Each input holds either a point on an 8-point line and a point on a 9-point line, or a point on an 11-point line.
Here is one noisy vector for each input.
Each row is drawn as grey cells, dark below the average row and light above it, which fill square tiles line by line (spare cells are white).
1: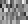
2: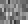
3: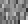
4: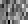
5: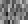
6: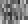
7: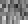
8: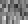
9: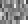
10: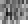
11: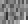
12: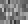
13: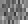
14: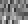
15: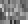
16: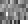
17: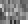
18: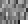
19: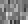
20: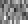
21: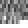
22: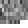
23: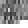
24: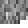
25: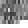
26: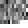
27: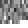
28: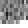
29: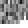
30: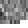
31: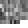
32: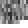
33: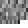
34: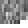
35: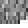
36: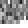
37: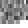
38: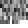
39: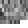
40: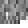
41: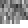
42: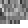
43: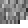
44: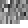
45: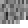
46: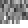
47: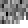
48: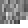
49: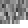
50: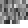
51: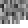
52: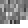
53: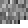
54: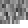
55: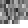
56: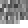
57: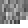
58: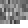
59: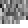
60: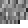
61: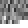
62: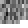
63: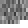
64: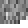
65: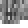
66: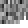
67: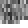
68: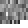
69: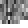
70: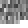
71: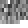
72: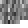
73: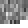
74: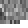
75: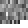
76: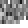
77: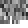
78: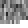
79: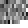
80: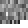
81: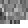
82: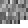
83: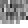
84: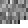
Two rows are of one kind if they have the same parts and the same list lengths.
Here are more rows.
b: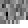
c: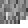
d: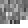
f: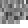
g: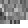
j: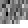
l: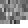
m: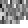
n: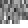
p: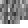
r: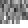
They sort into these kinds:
b, f, j, m, n, p, r
c, d, g, l

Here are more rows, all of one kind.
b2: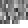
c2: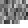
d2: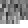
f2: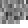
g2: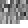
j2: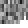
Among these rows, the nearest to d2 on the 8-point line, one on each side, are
c2 and j2.
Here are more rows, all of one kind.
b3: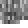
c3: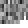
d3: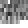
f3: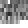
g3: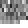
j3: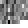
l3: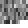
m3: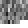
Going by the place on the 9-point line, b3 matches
l3 and m3.
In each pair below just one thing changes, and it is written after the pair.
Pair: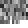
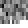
the place on the 8-point line
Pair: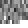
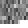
the place on the 9-point line
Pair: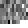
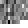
the place on the 8-point line
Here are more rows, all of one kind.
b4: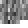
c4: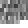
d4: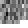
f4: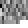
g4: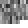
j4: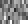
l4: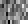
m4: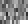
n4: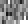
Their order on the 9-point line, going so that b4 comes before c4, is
l4, b4, g4, d4, m4, n4, f4, j4, c4.
